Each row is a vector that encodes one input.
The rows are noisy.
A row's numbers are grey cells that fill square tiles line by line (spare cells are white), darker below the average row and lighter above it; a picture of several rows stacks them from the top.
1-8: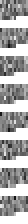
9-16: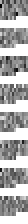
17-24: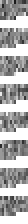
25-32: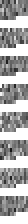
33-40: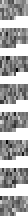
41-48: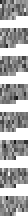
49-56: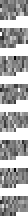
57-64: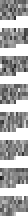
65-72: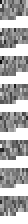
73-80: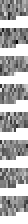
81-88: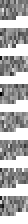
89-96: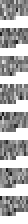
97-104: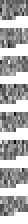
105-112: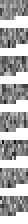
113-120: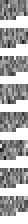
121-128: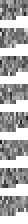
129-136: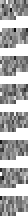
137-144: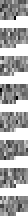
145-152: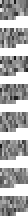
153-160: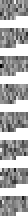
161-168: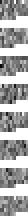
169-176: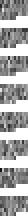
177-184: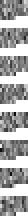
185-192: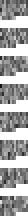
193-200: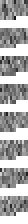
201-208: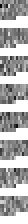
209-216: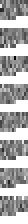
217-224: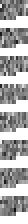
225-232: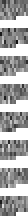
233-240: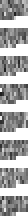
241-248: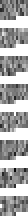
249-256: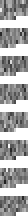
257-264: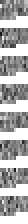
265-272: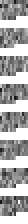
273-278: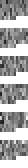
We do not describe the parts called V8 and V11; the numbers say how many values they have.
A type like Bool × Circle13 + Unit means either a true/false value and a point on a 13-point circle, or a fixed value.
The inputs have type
(Line9 × V8 + V11) × Tree10.
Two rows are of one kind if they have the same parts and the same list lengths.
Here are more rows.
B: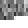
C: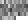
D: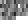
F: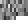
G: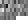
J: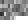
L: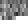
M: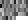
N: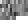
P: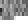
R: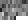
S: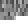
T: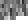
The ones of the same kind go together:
B, J, L, P, S
C, D, F, G, M, N, R, T

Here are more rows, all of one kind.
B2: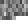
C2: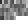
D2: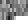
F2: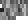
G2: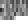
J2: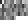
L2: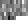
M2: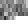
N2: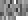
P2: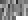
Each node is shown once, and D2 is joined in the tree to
B2, G2 and L2.
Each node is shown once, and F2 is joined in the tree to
P2.
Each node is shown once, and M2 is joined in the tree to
G2 and N2.
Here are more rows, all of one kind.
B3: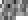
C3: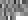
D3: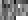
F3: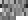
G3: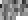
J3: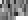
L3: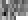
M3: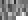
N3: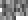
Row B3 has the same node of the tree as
C3 and G3.
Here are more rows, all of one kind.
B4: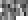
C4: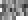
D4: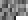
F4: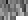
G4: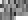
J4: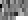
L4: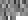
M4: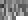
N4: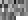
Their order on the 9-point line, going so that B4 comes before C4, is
B4, N4, C4, G4, L4, M4, J4, D4, F4.
